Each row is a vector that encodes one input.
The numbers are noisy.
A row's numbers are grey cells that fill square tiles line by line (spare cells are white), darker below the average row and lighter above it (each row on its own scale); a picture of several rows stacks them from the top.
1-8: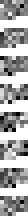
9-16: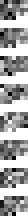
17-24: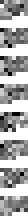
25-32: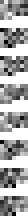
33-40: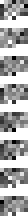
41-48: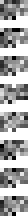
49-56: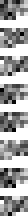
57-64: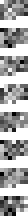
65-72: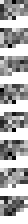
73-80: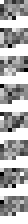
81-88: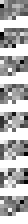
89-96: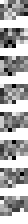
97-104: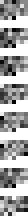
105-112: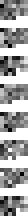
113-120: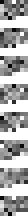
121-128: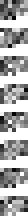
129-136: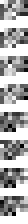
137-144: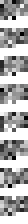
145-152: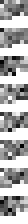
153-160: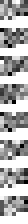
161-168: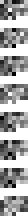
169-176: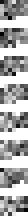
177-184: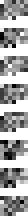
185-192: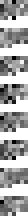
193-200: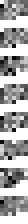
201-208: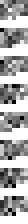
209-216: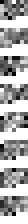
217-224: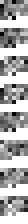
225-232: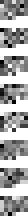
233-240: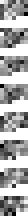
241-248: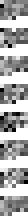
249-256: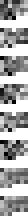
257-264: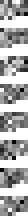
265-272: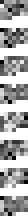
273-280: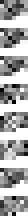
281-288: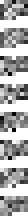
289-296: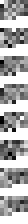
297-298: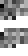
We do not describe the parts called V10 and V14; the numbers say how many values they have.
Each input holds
either a point on an 8-point circle and a true/false value, or a value of V10 and a value of V14.
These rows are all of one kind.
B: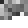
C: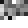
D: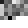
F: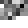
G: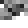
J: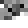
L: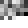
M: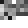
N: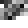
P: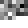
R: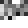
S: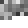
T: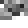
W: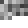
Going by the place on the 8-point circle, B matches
D, R and S.
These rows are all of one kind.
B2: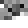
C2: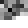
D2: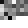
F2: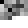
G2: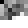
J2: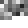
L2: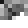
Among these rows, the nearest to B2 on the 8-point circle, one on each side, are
C2 and J2.
